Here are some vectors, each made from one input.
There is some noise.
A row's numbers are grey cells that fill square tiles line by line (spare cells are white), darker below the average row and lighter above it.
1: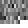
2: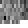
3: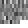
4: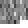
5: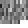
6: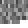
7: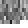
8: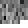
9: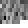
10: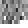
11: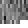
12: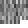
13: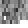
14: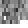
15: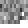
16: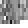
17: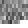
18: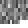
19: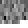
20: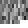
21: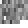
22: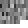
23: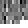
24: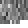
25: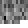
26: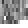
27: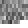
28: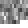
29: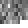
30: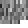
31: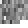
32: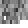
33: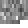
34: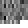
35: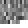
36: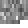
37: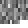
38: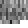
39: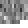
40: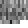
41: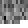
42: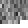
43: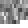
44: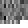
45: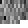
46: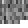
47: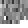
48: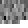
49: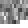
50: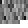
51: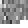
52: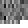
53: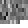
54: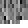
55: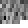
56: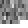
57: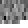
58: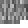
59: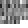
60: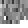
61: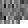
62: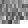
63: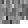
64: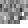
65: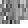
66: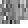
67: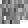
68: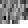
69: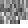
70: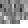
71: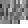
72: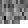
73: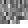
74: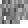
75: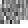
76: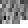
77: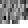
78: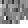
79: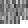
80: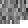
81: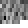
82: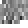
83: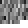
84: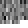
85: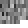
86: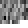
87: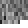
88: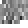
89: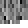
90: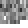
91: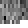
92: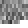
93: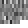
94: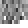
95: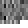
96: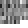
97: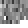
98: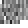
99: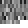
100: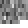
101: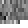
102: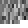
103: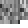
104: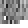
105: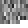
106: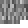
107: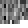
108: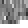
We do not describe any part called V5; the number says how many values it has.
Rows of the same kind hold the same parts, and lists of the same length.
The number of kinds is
2.
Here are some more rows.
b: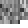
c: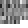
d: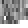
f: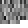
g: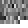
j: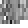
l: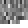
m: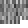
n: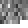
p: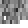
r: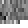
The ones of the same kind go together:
b, c, d, j, m, p
f, g, l, n, r

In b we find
one of 7 labels and a value of V5.
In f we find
one of 7 labels and a point on a 7-point line.
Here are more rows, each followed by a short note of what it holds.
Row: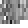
one of 7 labels and a value of V5
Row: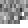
one of 7 labels and a value of V5
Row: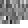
one of 7 labels and a value of V5
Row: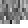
one of 7 labels and a value of V5
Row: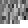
one of 7 labels and a point on a 7-point line
